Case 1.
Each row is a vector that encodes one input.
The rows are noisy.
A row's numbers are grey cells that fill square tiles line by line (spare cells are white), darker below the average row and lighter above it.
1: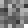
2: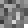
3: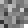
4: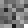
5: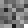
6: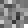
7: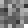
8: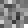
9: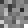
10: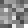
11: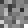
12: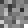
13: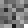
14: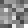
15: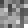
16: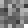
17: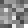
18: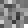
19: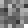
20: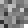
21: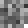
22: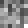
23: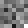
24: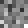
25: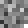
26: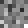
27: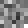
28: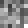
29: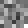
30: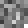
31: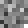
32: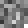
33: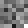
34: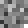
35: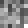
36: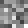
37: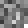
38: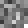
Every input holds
three true/false values.
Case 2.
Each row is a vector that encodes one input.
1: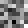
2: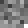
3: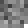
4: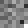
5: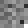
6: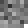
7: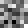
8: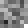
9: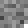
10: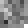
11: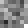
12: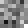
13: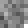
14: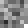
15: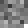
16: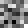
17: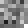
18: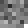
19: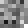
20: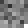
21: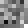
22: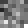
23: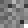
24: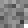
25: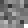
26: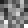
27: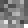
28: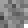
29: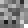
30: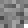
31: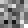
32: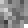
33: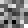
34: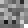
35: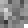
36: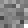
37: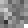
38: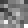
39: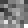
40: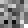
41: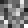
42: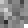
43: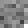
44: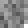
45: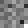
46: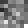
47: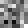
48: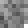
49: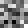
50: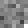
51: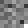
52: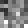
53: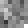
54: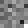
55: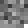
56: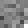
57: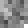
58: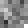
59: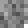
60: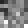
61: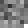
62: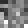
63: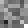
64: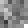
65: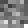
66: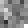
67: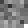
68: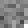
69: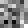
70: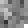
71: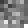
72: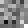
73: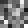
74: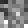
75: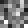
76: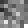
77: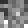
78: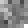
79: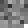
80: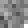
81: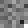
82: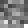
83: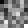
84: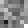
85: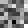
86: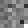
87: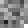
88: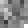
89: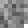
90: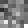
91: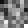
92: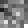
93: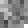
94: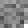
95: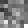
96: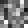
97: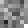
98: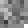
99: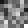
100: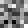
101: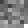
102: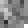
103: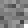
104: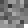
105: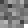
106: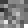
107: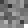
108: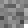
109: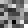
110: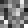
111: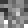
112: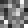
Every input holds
a point on a 15-point line.
